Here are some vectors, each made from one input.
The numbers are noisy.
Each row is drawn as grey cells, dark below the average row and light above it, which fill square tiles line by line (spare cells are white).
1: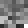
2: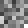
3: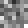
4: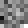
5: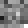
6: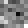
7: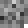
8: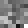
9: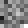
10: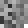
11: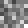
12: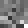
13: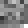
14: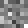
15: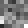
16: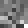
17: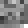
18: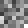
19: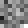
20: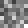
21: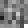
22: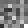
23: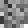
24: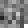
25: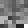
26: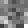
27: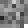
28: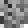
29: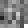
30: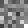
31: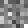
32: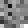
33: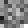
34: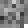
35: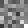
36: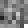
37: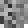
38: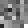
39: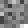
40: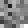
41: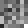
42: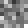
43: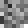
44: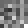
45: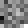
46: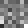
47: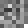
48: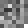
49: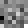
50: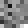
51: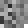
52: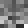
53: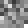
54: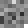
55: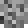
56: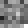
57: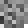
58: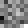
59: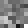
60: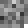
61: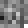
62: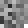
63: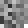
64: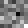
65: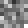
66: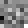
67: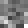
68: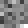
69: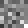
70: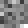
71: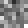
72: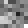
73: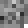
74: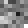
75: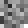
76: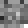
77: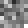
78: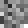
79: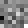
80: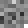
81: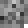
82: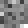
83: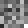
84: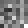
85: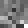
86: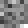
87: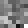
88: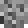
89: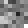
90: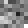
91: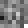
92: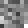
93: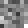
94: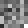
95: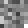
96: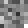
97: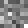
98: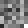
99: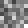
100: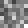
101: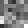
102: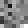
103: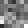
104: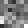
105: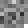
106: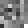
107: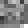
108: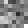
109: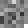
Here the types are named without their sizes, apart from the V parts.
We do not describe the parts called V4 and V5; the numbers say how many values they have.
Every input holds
either a point on a circle and a true/false value, or a value of V4 and a value of V5.
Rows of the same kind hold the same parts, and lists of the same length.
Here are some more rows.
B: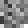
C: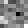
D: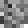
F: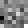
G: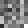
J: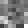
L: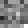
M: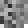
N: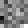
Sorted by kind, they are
B, D, F, L, M, N
C, G, J

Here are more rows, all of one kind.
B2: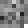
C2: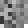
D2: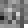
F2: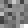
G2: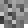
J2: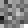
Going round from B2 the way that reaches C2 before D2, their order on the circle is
B2, F2, C2, G2, J2, D2.
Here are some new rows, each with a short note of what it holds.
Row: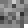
a point on a circle and a true/false value
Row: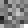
a point on a circle and a true/false value
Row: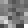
a value of V4 and a value of V5
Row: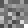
a value of V4 and a value of V5
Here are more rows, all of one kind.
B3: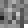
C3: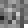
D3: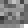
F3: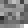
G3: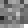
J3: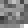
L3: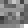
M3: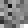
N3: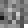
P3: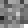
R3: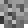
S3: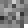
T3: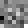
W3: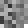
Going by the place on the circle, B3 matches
C3, G3, N3 and P3.
